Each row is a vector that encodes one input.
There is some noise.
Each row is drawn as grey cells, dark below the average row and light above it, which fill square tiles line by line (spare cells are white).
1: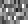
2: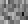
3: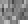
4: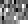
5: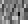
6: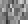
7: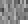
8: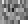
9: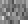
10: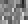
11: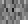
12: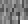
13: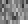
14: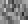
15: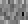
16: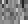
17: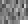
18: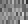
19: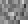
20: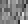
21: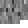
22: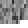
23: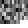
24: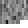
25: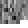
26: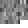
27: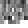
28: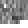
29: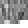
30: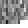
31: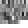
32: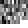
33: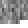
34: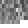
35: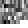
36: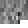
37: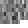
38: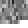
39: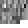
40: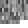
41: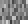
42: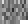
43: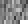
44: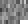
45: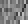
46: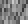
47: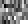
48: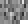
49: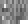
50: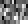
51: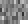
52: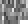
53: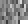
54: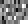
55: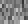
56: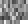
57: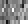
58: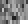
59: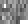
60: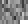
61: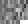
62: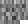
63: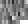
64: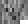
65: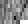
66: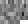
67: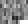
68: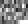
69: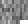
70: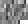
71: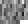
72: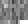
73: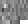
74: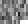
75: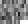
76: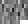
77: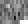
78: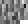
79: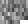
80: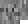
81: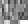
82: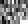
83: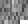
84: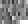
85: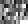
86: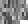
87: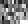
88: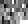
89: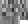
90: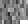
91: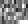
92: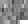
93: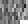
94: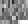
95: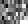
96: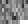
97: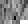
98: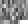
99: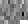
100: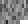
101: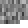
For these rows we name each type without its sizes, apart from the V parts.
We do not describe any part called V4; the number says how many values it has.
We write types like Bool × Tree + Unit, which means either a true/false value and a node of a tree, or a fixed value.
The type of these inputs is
((Bool × Bool × Bool + Line) × V4 + Label) × V4.
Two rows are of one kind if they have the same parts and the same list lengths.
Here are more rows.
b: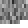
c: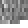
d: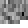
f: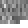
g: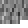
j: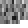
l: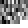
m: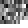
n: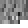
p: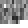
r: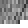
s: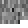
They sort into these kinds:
b
c, d, f, g, j, n, p, r, s
l, m

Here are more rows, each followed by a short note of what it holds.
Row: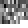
a label and a value of V4
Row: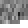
three true/false values and two values of V4
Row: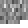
a point on a line and two values of V4
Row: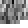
a point on a line and two values of V4
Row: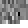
a point on a line and two values of V4
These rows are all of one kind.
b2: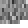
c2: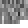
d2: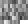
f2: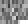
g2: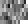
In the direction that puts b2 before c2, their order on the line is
d2, g2, f2, b2, c2.
